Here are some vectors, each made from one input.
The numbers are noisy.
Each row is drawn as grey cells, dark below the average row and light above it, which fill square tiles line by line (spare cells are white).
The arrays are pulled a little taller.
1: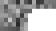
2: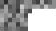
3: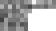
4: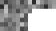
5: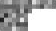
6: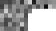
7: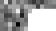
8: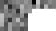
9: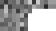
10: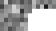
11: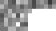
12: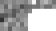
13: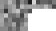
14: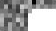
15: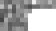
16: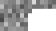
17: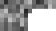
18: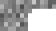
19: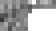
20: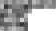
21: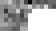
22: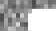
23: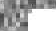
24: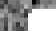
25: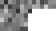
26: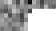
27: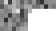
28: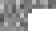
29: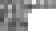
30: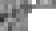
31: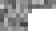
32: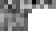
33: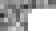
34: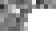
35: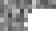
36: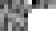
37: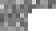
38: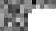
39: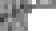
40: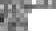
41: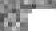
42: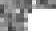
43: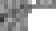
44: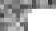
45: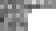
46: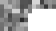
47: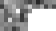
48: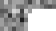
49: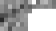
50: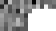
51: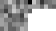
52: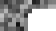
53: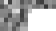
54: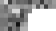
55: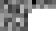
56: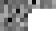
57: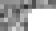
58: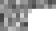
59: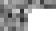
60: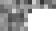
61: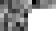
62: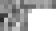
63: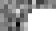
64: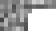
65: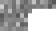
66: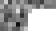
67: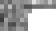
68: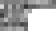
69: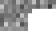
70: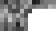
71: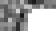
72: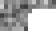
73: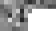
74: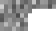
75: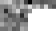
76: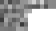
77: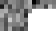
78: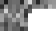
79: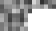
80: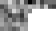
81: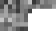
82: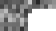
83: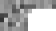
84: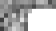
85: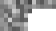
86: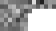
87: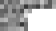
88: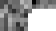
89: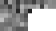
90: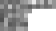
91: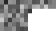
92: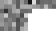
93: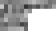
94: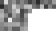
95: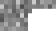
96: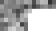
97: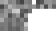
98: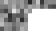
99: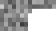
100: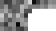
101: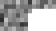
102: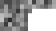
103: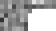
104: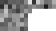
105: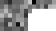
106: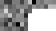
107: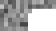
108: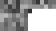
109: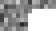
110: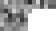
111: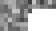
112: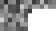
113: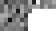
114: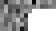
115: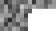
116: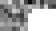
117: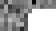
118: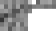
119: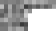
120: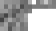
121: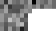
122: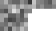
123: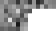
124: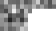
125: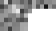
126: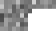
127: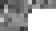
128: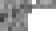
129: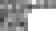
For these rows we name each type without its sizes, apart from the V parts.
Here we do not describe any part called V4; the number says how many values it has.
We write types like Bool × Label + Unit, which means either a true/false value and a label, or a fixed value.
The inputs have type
Bool × Circle × Circle + V4 × V4.
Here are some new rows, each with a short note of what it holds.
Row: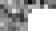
a point on each of two circles and a true/false value
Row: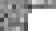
two values of V4
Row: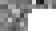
a point on each of two circles and a true/false value
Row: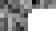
a point on each of two circles and a true/false value
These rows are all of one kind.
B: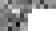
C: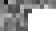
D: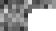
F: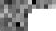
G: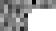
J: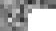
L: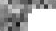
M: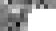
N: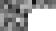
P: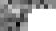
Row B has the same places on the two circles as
F, L, M and P.
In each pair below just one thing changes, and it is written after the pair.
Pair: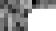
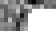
the true/false value
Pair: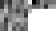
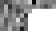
the place on one of the two circles
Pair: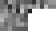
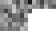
the true/false value
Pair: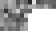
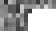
the true/false value
